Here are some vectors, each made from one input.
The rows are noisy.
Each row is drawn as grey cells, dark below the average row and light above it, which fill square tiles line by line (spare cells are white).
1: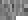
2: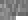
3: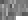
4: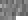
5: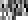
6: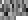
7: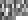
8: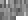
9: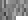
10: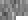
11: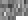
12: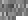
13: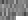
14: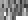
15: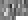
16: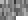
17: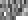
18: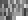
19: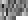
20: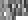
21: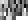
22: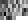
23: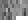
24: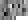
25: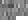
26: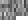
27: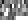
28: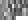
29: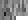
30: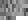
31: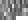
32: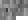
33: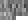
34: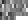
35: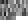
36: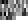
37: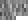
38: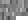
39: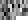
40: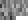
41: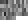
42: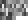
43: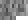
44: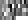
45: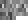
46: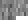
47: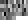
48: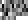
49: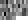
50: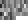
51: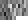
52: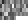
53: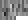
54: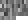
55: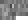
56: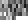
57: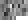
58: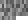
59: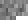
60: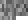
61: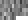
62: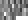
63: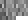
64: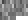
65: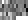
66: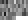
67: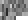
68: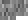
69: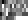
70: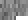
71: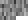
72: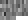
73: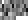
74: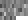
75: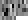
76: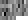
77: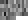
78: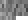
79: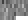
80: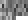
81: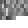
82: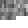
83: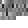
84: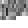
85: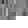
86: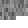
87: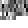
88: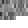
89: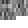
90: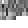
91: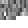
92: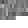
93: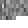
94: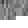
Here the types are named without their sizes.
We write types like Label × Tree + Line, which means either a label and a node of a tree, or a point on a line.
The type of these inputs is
(Circle + Unit) × Line.
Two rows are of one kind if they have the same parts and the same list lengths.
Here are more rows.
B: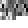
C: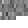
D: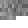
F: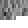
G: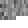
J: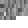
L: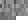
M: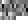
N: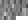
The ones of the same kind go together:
B, D, N
C, F, G, J, L, M

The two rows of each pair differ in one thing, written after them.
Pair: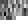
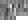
the place on the line
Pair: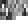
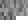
the place on the line
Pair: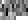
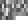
the place on the circle
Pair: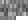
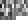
the place on the circle
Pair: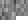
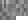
the place on the circle
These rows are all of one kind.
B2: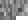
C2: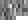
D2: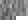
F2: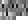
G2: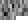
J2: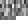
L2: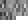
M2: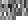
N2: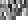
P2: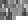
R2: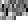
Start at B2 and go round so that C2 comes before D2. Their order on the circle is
B2, M2, F2, R2, C2, L2, J2, G2, P2, D2, N2.
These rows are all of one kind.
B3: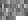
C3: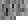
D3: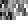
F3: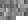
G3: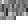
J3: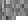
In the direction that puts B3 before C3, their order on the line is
F3, B3, J3, G3, C3, D3.
